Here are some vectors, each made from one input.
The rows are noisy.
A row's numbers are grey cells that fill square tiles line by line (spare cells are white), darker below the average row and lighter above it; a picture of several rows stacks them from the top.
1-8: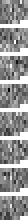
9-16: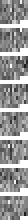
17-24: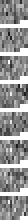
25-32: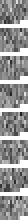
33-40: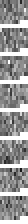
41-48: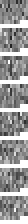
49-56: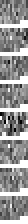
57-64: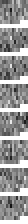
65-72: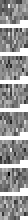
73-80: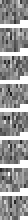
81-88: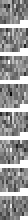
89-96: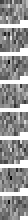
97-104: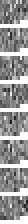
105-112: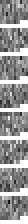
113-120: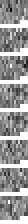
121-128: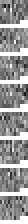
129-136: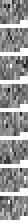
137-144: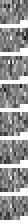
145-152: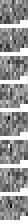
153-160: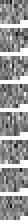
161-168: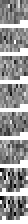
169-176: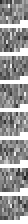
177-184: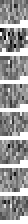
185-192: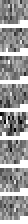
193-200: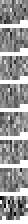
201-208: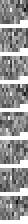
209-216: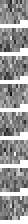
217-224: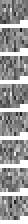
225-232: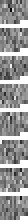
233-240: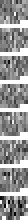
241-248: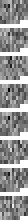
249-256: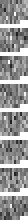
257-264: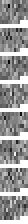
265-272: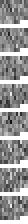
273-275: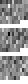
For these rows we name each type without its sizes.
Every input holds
a list of points on a line.
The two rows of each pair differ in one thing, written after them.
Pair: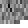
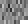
the place on the line in item 2 of the list
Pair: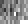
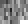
the place on the line in item 1 of the list
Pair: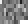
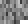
the place on the line in item 2 of the list
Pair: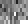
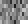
the place on the line in item 1 of the list
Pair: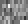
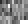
the place on the line in item 2 of the list
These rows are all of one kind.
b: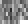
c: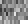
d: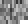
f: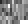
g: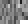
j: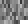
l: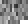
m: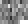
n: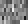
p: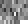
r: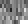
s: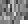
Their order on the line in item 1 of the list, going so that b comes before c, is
b, m, g, j, r, l, n, s, f, d, c, p.
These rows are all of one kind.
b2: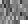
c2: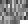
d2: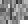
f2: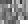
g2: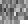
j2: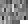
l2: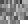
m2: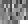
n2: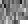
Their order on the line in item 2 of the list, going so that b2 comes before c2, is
b2, m2, d2, g2, n2, l2, f2, c2, j2.
